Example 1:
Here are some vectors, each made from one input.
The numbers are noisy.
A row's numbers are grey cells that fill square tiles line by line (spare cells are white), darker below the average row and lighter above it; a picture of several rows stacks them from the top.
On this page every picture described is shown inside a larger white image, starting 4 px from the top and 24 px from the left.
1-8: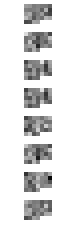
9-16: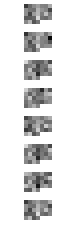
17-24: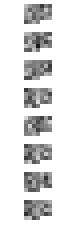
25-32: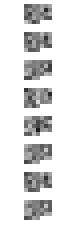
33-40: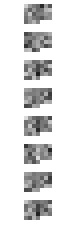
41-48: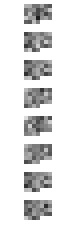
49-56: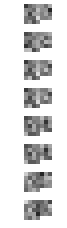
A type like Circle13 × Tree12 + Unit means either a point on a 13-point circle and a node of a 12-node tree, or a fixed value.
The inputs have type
Bool × Line8.
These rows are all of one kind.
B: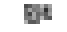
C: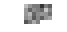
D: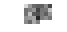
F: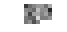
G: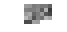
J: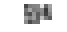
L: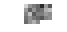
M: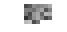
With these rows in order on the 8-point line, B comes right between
D and J.
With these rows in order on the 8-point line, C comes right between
F and L.
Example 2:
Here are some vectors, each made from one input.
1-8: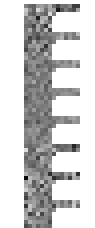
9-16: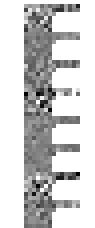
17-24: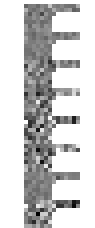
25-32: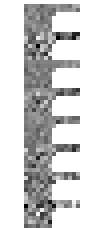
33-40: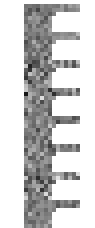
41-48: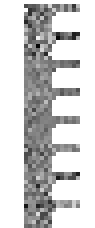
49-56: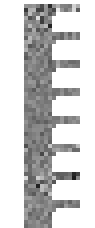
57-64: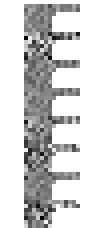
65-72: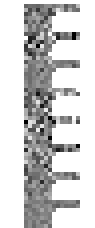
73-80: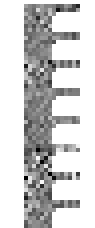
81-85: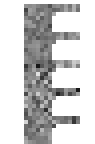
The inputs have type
Label5 × Line7.
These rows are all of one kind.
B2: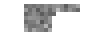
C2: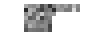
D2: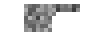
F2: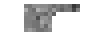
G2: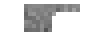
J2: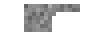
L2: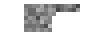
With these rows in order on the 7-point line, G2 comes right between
J2 and L2.
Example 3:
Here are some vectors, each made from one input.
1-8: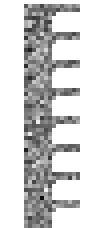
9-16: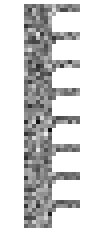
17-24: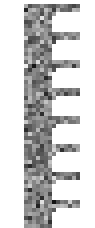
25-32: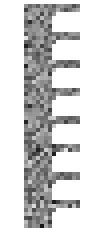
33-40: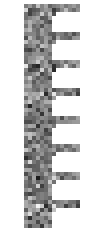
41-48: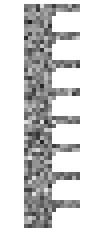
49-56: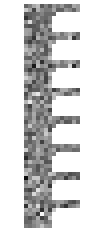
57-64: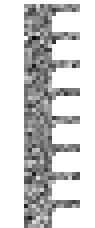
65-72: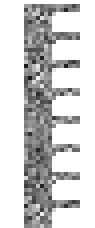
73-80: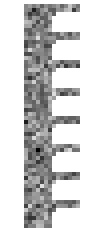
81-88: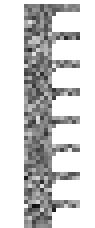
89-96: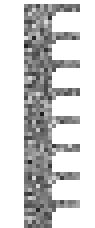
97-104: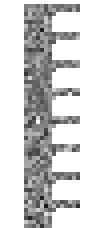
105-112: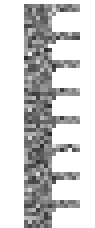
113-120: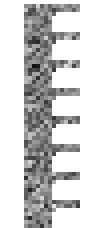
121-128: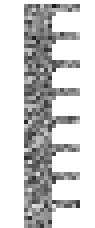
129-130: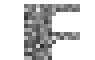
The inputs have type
Circle8 + Line9.
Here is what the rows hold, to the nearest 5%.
About 45% of them hold a point on an 8-point circle. The rest hold a point on a 9-point line.
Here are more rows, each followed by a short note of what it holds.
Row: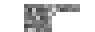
a point on a 9-point line
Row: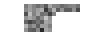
a point on an 8-point circle
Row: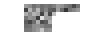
a point on an 8-point circle
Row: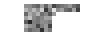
a point on an 8-point circle
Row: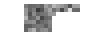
a point on a 9-point line
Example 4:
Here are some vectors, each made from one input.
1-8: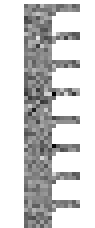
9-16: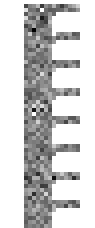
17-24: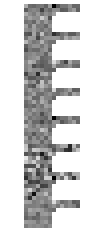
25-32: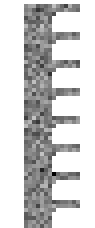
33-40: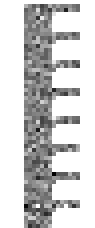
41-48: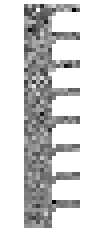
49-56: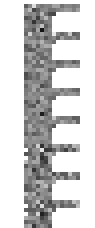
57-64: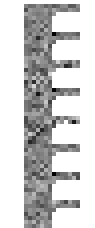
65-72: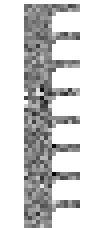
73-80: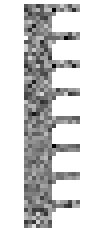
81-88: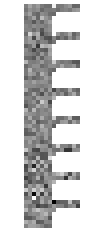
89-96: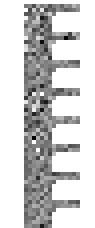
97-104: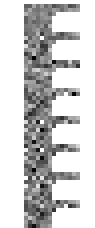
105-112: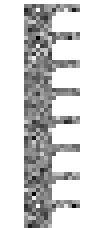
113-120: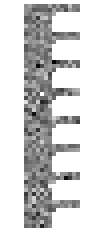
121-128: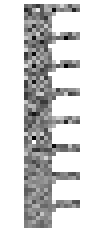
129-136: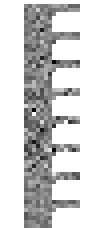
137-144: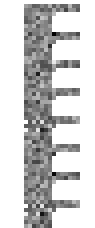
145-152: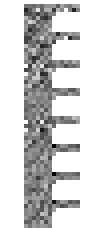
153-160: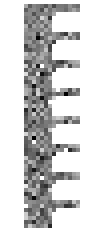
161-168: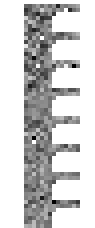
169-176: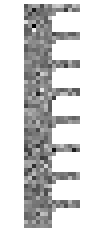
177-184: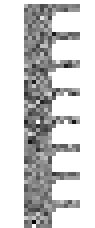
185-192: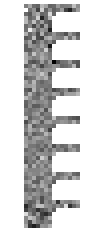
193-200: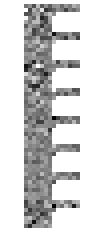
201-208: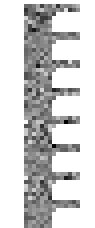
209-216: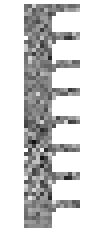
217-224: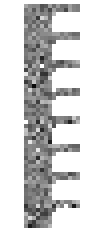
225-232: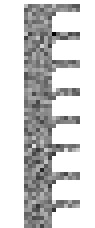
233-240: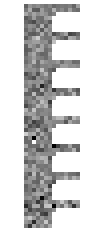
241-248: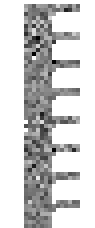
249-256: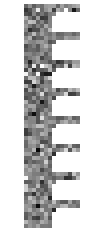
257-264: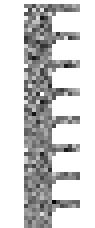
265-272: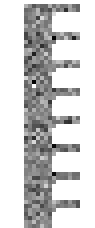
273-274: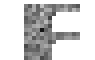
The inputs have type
Circle8 + Circle10.
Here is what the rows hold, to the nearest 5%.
About 35% of them hold a point on an 8-point circle. The rest hold a point on a 10-point circle.
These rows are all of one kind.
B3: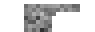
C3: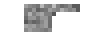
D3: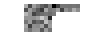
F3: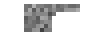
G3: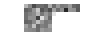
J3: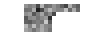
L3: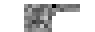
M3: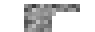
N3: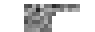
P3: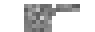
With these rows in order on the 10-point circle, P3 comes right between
B3 and C3.
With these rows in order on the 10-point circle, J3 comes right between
C3 and G3.
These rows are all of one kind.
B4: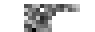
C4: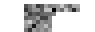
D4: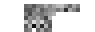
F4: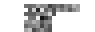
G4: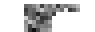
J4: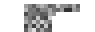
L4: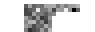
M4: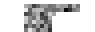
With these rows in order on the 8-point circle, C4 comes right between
D4 and L4.
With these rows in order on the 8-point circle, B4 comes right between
F4 and G4.
